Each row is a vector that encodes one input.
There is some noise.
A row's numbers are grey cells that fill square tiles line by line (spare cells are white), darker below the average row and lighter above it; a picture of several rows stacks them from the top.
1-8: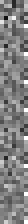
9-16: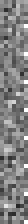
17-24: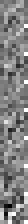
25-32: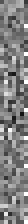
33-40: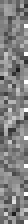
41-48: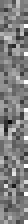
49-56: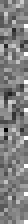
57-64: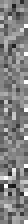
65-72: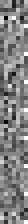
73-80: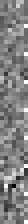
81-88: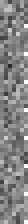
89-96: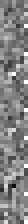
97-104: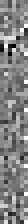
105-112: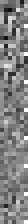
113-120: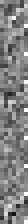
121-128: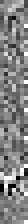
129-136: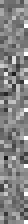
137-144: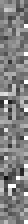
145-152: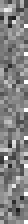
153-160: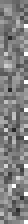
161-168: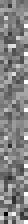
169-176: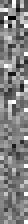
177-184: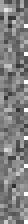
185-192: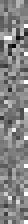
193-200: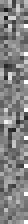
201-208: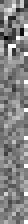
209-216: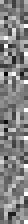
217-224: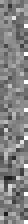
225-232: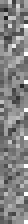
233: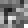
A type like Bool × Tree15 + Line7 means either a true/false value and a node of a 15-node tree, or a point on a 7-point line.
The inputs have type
Bool × Line5 + List2(Line4).
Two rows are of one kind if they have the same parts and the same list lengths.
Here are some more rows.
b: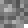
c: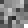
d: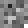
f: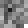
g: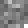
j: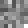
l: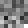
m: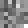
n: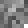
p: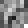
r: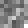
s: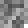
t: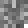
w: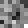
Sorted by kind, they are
b, l
c, g, j, m, n, p
d, f, r, s, t
w

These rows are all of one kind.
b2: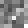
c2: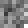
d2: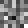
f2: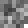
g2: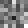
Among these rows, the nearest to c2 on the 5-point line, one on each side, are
b2 and d2.
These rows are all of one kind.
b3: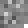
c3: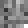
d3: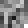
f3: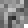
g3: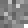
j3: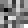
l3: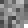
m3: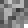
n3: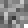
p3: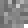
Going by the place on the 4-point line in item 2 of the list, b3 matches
d3, g3, m3 and p3.
